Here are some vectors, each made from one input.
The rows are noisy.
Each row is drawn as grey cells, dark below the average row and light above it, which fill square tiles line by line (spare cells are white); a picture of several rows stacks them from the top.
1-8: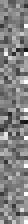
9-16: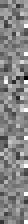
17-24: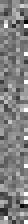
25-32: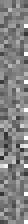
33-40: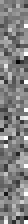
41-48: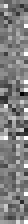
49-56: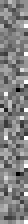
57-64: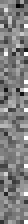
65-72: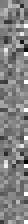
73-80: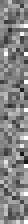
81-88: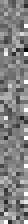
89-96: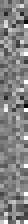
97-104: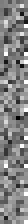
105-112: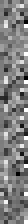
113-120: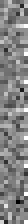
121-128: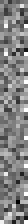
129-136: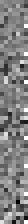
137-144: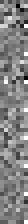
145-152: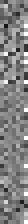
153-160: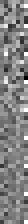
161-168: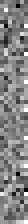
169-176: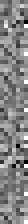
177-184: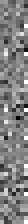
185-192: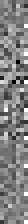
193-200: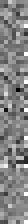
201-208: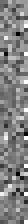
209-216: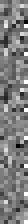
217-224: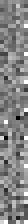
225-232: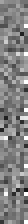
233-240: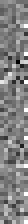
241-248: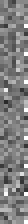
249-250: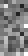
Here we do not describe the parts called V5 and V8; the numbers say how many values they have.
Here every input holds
a value of V5, together with either a point on a 7-point line, or four true/false values and a value of V8.
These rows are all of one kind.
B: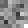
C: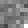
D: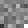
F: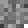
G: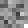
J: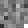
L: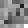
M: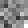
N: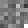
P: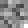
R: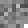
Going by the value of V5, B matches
G, M and P.
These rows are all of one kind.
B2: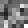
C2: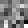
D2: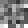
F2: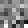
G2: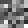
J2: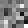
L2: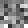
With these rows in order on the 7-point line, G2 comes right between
C2 and J2.
